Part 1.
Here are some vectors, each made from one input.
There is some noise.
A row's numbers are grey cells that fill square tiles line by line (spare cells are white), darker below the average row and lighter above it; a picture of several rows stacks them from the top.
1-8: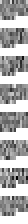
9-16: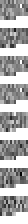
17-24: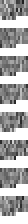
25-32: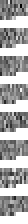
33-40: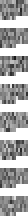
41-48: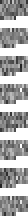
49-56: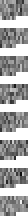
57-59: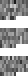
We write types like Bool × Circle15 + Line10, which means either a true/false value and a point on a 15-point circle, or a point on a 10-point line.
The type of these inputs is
Bool × Bool × Bool.
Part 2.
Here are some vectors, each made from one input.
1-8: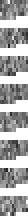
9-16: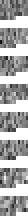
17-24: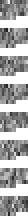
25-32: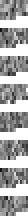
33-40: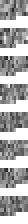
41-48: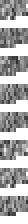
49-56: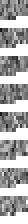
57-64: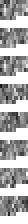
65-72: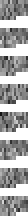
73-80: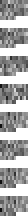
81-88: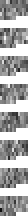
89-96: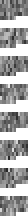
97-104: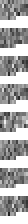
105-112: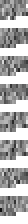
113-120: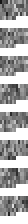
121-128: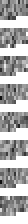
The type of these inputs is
Line15.
